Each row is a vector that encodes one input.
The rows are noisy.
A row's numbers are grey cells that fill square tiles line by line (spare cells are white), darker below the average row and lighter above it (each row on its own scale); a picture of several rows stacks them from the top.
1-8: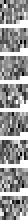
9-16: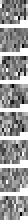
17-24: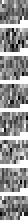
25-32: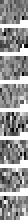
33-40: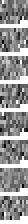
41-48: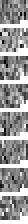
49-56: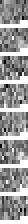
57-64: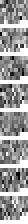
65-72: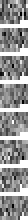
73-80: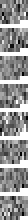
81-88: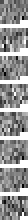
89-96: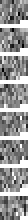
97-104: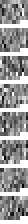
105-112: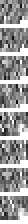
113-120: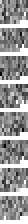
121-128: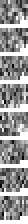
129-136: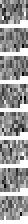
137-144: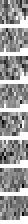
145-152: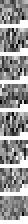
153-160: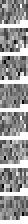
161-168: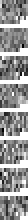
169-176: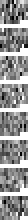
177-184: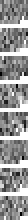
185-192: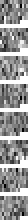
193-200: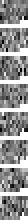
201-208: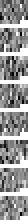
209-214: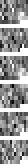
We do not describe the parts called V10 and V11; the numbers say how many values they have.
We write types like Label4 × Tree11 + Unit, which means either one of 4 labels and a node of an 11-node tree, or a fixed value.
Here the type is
(Line8 + V11) × V10 + Line9.
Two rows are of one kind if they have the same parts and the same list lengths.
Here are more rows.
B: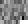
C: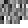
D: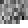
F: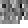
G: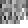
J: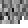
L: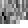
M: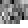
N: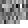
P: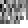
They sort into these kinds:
B, D, M
C, F, J
G, L, N, P

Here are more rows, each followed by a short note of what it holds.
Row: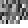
a point on an 8-point line and a value of V10
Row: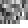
a value of V10 and a value of V11
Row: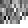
a point on an 8-point line and a value of V10
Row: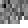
a point on an 8-point line and a value of V10
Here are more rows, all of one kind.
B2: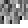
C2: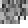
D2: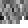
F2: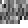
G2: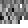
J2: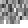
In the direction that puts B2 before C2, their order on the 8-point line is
D2, B2, G2, F2, C2, J2.
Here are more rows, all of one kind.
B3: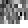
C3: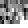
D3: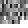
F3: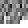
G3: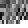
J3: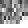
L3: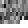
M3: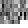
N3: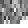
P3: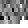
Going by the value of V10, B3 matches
D3 and M3.
